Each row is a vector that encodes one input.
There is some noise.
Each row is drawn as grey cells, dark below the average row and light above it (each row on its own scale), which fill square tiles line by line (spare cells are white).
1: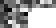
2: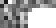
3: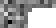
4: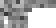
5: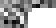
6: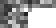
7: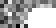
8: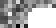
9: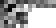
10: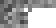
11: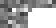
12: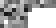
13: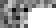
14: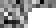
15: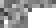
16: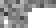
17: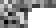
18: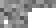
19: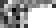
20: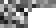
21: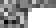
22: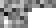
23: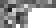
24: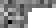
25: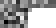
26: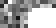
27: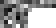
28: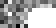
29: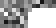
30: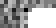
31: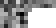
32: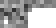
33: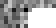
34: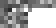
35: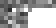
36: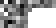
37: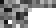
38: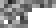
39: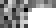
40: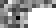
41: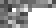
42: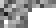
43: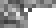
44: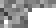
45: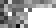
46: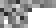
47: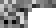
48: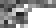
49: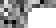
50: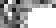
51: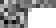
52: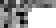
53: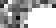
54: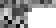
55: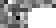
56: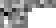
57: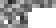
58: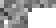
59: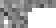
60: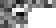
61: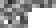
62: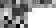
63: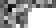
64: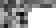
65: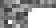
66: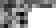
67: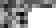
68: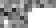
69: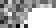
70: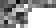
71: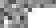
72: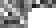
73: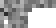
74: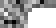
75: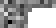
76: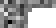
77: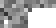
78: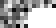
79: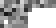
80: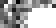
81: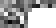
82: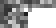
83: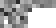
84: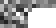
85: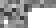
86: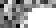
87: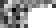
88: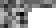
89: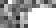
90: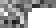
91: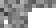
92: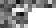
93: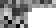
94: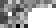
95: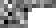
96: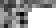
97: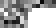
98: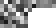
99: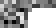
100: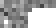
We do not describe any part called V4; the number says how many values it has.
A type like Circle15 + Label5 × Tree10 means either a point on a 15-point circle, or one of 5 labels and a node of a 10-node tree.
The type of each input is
List2(Line5) × V4.
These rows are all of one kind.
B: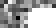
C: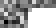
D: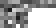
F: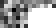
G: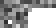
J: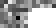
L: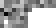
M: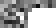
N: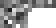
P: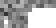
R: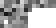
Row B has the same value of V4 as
F and J.
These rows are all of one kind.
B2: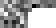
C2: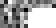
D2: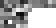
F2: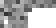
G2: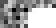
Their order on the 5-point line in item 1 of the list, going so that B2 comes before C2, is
D2, F2, B2, C2, G2.
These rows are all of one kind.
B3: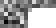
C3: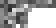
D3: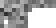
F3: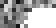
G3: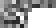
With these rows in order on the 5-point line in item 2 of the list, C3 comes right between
B3 and G3.
